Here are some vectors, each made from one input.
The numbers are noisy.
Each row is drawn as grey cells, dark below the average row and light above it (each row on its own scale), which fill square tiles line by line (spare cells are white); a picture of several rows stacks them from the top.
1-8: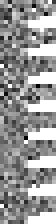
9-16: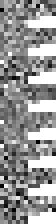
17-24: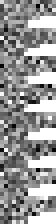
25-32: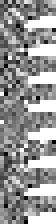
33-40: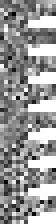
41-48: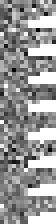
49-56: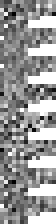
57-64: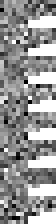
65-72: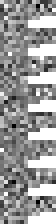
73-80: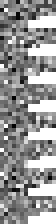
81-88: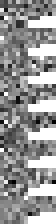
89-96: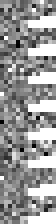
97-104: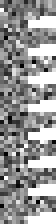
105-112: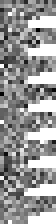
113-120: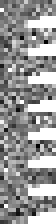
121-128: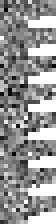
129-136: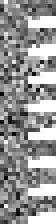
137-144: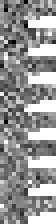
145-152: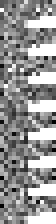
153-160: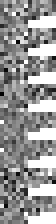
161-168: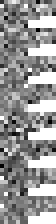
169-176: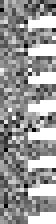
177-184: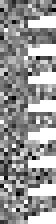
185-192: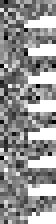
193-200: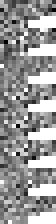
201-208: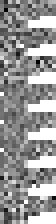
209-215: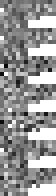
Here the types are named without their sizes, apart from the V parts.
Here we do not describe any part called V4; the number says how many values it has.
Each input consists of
either a point on a circle, or three true/false values and a value of V4.
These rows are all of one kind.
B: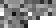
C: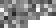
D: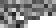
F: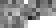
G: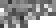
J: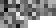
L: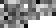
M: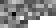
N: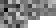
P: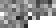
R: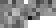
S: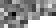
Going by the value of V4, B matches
D and M.
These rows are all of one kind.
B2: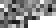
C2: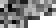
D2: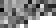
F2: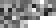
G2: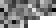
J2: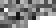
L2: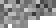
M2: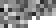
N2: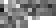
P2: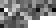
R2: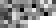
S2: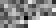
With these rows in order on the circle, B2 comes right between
C2 and J2.
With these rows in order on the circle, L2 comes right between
D2 and M2.
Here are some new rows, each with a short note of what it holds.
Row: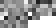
three true/false values and a value of V4
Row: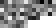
three true/false values and a value of V4
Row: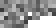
three true/false values and a value of V4
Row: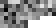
three true/false values and a value of V4
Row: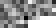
a point on a circle
